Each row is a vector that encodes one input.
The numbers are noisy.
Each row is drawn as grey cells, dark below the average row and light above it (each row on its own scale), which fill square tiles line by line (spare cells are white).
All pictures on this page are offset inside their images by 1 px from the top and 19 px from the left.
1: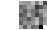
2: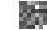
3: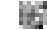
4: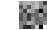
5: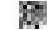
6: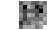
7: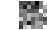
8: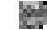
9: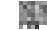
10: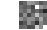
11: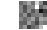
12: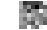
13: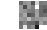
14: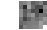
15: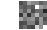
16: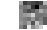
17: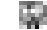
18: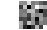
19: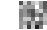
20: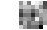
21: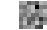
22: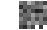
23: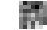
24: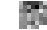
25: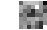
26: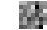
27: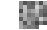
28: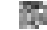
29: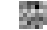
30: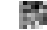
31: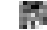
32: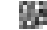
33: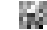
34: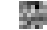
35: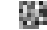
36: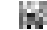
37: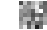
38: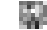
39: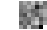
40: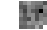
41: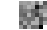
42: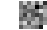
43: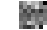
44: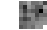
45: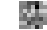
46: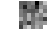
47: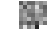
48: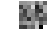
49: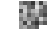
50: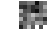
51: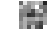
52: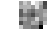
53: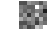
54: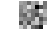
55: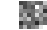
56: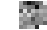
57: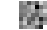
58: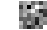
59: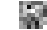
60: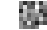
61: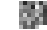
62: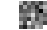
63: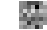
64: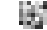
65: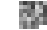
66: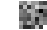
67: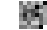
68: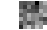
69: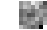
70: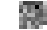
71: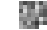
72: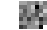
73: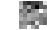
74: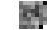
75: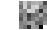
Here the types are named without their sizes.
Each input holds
a point on a circle and a true/false value.
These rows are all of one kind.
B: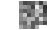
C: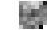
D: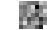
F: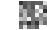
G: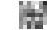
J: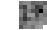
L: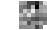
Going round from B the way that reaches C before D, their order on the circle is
B, F, J, G, C, D, L.
